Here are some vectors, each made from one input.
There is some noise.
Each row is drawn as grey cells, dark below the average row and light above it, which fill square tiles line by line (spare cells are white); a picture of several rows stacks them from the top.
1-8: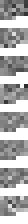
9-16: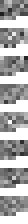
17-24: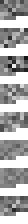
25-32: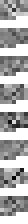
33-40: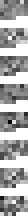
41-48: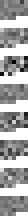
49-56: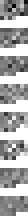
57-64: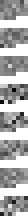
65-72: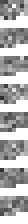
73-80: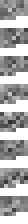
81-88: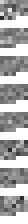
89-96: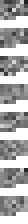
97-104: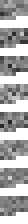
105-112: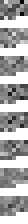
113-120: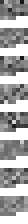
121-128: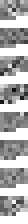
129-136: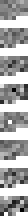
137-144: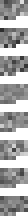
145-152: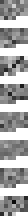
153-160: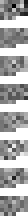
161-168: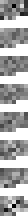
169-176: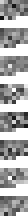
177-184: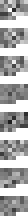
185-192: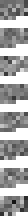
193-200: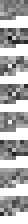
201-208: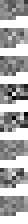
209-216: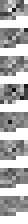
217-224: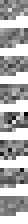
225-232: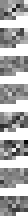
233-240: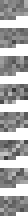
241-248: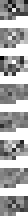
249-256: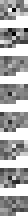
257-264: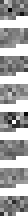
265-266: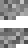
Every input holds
a point on an 8-point line, together with either a fixed value, or four true/false values.
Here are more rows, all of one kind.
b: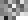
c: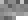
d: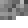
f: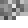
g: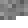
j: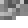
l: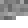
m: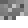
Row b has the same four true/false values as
d and f.
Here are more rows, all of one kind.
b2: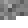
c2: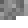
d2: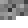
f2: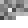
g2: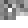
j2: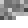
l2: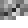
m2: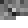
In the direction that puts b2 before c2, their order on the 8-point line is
l2, d2, j2, b2, f2, c2, g2, m2.
